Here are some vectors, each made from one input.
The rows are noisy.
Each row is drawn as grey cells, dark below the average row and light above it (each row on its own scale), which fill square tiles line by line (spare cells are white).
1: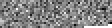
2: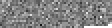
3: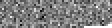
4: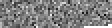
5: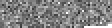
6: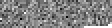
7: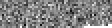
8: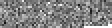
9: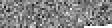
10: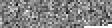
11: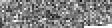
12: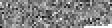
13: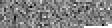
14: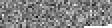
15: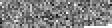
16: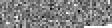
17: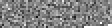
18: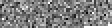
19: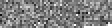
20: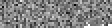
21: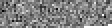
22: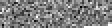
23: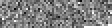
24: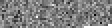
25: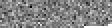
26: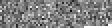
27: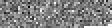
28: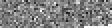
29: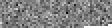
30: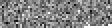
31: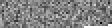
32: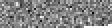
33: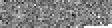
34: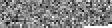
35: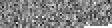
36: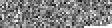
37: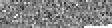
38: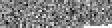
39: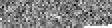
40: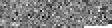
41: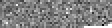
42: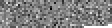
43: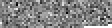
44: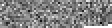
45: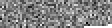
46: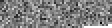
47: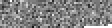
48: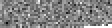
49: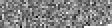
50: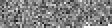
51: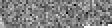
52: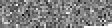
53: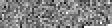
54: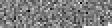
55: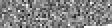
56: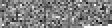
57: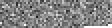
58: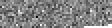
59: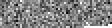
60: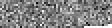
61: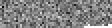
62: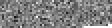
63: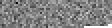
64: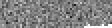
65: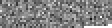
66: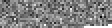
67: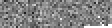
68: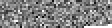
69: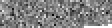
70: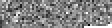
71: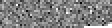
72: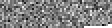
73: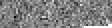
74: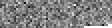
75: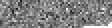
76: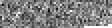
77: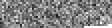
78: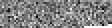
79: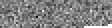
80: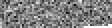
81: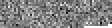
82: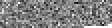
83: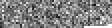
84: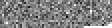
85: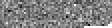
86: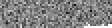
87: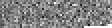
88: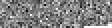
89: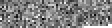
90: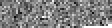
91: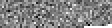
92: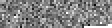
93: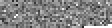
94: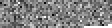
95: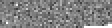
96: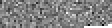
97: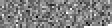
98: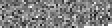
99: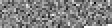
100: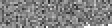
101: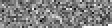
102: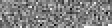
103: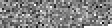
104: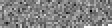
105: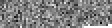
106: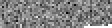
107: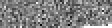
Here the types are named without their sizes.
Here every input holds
four labels and a point on each of two lines.
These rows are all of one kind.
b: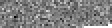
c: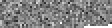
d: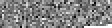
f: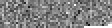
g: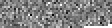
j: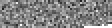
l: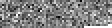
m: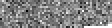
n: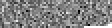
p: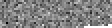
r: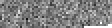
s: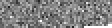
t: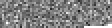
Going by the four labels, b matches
m, n and s.
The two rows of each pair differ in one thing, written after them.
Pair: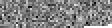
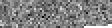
the place on one of the two lines
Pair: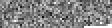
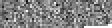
the place on one of the two lines
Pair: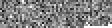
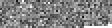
one of the four labels
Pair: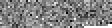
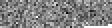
one of the four labels
